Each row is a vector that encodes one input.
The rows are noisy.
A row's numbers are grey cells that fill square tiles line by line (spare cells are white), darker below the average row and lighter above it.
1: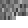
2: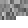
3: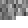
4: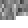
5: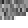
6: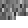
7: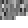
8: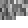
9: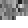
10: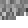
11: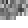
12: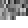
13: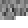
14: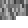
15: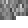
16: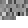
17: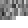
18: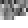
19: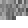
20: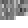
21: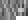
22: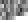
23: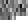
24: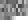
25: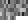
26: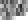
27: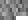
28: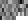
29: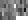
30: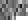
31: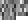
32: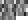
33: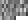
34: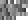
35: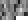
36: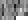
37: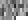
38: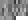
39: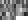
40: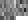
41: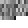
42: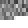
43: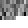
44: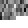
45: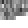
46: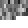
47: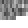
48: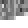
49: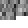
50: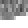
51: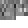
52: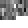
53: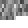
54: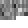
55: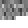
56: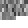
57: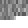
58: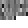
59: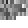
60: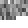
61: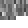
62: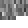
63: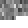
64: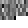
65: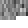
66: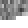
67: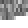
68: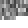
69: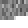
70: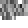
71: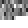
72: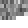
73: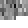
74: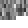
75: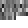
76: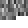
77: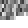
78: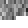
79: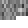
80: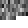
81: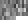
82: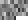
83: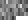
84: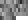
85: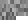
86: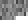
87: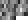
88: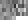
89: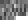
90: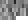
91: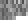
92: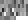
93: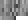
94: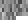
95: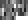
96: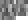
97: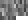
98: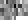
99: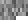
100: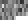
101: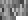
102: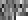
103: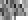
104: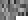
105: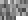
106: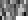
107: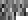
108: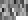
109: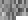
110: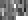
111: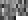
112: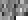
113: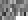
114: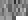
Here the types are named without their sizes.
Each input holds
a point on a circle, together with a list of points on a line.
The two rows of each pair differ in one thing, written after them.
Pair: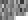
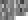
the place on the line in item 2 of the list
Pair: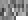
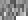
the place on the line in item 2 of the list
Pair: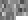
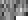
the place on the circle
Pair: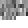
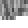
the place on the circle
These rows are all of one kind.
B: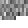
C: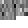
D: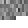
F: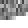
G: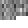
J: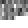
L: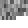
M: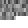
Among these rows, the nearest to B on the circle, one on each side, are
D and G.
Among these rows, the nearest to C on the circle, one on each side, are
G and M.
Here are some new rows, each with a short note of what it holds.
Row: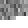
a point on a circle, together with a list of one item
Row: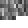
a point on a circle, together with the empty list
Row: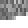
a point on a circle, together with a list of two items
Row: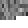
a point on a circle, together with the empty list
